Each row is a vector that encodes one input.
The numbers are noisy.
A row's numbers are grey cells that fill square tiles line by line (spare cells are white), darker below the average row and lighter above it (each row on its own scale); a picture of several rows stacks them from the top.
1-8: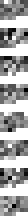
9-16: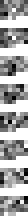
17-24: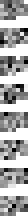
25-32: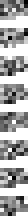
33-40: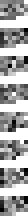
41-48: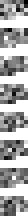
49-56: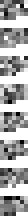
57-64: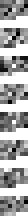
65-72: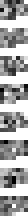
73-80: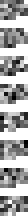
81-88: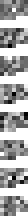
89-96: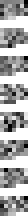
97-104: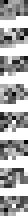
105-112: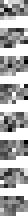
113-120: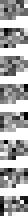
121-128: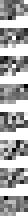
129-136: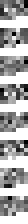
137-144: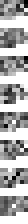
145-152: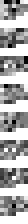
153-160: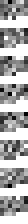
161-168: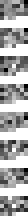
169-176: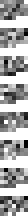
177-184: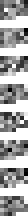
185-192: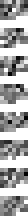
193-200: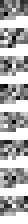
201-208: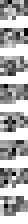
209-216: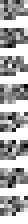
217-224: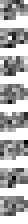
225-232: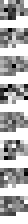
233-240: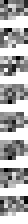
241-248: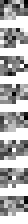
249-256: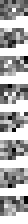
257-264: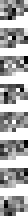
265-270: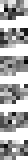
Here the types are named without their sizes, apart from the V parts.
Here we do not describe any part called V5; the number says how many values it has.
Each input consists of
a list of items, each a true/false value and a value of V5.
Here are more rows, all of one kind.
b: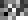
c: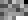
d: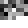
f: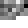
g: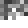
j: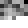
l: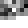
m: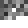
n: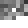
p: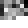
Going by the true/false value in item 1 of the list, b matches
f, l and p.
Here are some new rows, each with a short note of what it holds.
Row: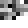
the empty list
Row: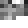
a list of one item
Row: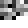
the empty list
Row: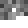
a list of one item
